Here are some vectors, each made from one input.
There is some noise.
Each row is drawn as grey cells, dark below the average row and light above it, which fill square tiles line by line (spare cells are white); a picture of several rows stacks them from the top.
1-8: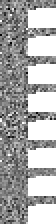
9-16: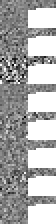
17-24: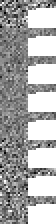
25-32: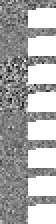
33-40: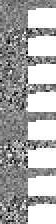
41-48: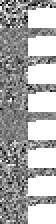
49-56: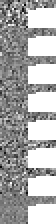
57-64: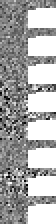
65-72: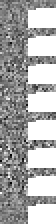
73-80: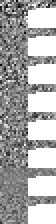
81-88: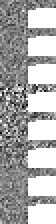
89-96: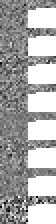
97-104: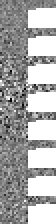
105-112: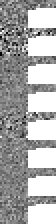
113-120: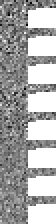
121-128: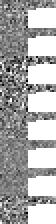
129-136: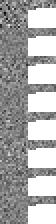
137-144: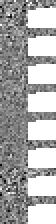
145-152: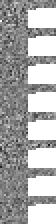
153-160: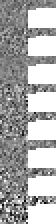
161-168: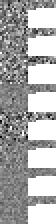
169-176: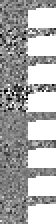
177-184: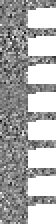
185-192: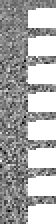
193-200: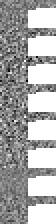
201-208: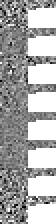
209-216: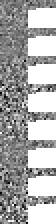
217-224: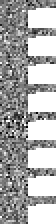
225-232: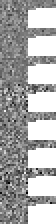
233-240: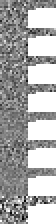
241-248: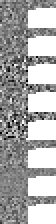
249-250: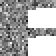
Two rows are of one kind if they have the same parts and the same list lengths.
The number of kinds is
3.
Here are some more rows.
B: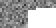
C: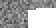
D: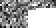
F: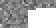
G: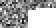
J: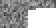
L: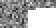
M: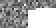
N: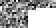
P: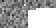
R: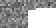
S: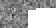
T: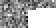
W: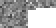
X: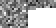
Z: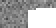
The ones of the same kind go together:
B, D, G, J, L, N
C
F, M, P, R, S, T, W, X, Z

